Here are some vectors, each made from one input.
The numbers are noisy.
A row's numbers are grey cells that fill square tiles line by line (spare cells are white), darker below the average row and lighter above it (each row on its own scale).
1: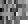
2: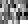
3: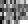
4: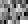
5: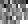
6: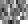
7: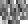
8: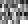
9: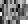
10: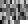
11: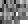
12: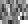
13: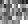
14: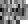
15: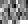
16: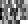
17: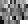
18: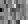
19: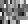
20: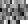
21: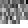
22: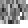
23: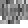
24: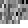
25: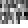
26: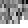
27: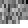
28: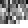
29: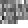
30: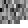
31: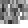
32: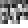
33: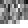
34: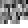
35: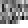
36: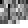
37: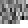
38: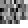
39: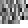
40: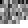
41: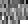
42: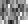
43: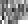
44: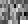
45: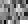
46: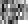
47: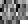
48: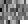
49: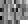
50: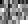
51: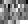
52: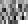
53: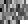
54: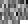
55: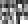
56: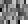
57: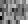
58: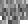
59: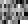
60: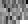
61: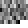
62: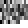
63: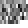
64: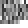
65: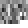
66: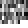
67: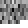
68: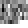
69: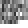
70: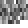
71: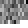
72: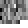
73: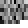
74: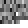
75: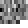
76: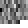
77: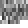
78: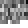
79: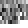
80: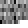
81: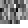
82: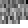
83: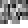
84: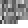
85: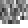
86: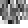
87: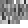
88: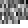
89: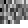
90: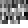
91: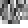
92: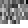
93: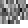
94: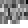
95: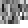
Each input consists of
either a point on a 4-point line, a point on an 8-point line and a true/false value, or a point on a 9-point line.
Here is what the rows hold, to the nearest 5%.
About 65% of them hold a point on a 4-point line, a point on an 8-point line and a true/false value. The rest hold a point on a 9-point line.
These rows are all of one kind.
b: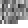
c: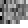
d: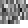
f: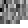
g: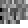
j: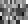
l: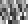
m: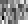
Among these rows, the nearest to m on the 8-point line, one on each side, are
c and f.
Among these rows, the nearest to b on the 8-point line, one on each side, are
j and l.
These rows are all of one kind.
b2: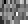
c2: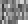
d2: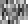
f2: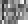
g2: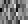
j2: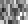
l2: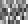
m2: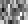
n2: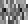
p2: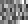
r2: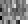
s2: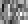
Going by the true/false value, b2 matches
g2 and r2.
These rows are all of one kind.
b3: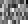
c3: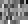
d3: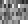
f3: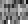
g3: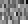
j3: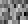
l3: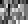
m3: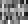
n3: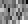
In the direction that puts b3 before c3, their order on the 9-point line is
l3, d3, n3, g3, b3, c3, m3, f3, j3.
